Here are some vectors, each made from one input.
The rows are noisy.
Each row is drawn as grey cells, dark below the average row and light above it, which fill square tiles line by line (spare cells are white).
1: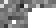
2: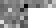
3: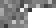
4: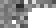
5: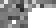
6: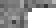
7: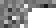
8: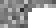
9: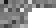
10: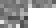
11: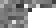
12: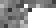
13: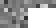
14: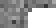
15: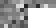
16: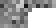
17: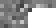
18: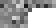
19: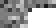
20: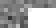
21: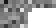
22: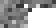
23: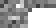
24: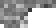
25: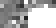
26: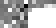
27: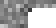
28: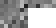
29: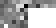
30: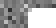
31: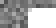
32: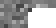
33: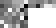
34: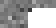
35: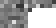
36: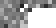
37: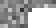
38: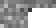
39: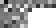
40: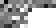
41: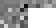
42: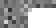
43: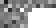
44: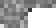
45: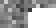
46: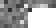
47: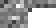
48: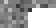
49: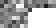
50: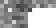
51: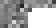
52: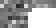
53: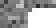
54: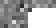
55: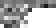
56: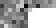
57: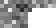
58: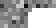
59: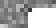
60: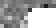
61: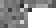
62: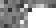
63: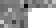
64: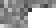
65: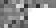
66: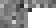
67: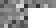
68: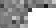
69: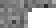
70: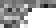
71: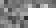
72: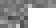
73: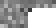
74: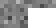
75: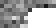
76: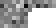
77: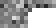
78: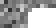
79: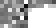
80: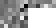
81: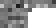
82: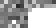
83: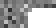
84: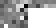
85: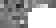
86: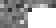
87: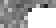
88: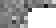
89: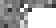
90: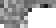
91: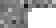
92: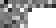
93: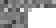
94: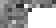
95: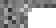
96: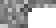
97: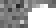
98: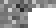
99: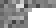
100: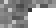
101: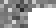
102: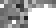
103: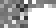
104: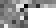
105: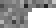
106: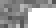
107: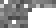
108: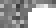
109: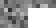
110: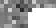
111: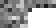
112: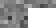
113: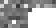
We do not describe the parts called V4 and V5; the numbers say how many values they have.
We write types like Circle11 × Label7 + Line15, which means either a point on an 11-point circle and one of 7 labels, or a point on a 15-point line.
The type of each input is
Bool × (Circle6 + V4 × V5).
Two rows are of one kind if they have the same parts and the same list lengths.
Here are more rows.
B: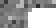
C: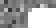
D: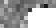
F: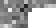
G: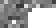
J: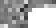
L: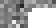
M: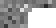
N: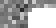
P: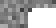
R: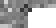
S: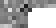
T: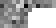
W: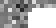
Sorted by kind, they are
B, D, F, J, N, P, R, S, T, W
C, G, L, M

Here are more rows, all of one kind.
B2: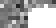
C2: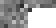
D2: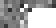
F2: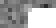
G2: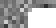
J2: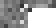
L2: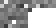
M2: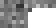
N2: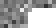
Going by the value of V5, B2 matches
D2 and J2.
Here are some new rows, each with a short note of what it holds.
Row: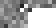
a true/false value, a value of V4 and a value of V5
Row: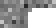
a point on a 6-point circle and a true/false value
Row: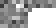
a point on a 6-point circle and a true/false value
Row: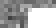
a true/false value, a value of V4 and a value of V5
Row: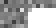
a true/false value, a value of V4 and a value of V5
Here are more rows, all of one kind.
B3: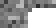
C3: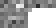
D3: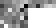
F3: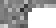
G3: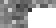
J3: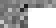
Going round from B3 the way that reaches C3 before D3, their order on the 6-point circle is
B3, C3, F3, D3, G3, J3.
